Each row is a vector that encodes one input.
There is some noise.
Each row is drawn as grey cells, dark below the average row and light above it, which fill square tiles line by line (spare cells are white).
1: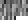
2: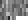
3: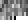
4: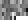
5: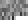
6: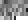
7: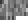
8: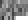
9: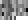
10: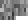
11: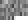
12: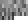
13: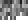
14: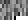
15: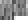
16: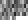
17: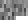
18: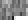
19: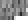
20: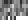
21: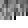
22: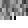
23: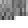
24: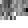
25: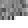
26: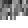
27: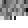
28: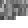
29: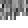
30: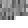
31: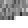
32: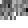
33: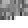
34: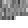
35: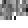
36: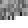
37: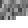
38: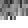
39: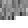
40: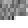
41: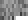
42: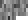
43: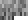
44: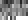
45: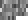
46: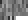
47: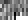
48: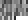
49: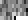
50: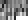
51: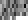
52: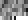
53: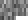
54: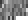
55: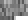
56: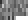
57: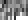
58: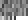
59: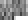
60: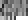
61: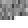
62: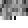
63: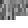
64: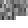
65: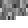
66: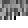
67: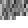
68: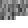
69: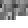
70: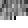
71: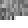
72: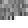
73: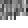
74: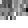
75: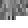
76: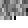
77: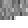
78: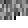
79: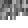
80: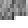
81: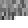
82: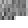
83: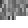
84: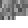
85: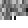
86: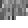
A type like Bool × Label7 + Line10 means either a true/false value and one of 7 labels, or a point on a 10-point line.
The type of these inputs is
Bool × Bool × Bool + Line4 × Line5 + Unit.
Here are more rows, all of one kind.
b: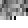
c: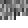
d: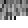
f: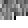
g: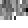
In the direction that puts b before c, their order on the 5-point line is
g, b, f, d, c.
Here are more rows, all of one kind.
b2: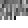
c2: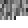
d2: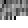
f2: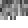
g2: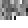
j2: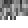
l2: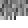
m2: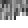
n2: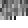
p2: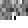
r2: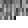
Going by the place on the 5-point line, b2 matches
c2, d2, j2 and r2.
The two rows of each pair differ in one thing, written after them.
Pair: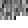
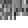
the place on the 5-point line
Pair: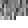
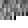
the place on the 4-point line
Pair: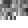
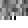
the place on the 4-point line
